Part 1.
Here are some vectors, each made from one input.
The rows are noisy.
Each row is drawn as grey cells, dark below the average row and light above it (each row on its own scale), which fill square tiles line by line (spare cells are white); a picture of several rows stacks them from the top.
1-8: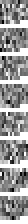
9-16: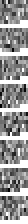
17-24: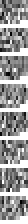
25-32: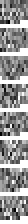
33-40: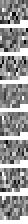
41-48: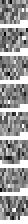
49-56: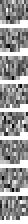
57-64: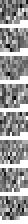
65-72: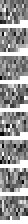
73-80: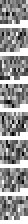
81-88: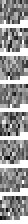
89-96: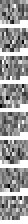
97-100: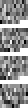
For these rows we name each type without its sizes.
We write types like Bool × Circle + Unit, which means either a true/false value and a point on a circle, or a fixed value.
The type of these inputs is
(Circle + Unit) × Line.
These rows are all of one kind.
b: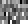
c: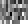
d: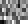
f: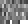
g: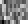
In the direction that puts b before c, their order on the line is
b, d, f, g, c.
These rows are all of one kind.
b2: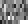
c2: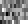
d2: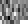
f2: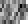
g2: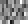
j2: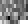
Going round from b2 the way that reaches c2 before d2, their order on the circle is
b2, c2, j2, d2, g2, f2.
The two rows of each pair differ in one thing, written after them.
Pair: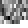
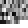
the place on the circle
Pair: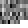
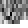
the place on the circle
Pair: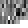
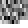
the place on the circle
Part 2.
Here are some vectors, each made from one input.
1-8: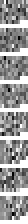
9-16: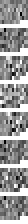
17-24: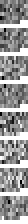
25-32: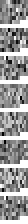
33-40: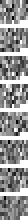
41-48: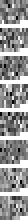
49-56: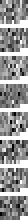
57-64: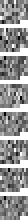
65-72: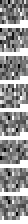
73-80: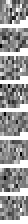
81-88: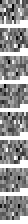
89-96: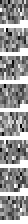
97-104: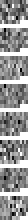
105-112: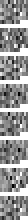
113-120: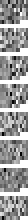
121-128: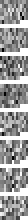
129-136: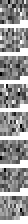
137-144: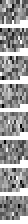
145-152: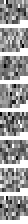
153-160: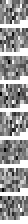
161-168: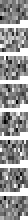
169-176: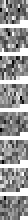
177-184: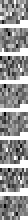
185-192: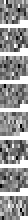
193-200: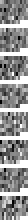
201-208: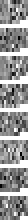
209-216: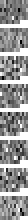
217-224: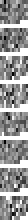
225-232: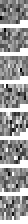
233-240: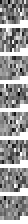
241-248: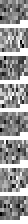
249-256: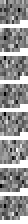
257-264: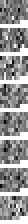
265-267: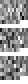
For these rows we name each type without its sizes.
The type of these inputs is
Bool × Bool × Bool + Circle.
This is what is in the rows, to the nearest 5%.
About 50% of them hold a point on a circle. The rest hold three true/false values.
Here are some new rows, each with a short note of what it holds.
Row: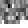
three true/false values
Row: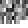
a point on a circle
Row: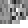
a point on a circle
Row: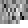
a point on a circle
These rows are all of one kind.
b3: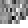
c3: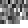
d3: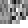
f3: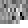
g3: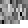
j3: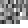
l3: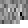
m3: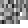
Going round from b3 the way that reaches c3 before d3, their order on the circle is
b3, c3, j3, m3, g3, l3, f3, d3.
